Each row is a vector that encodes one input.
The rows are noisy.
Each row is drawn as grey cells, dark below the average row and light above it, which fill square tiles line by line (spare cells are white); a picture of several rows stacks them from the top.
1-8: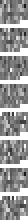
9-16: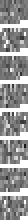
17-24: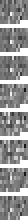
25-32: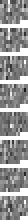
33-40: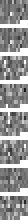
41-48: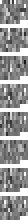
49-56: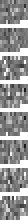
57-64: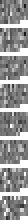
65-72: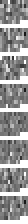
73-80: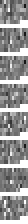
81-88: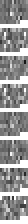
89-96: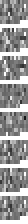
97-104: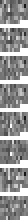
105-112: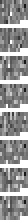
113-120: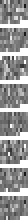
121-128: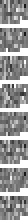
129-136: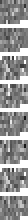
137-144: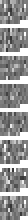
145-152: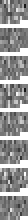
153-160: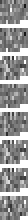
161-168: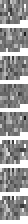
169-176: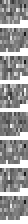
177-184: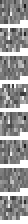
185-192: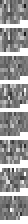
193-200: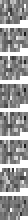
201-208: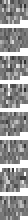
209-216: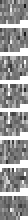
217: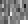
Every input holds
either a point on a 6-point circle, or a point on a 12-point line.
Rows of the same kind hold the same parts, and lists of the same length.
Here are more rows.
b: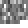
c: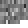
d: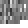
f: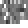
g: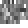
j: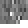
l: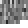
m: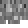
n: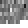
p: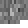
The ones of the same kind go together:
b, d, f, g, l
c, j, m, n, p

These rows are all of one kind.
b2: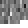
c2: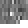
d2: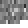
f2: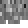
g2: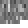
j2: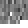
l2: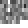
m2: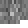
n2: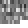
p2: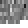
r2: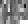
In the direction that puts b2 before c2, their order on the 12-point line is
b2, j2, c2, m2, d2, p2, f2, g2, r2, n2, l2.
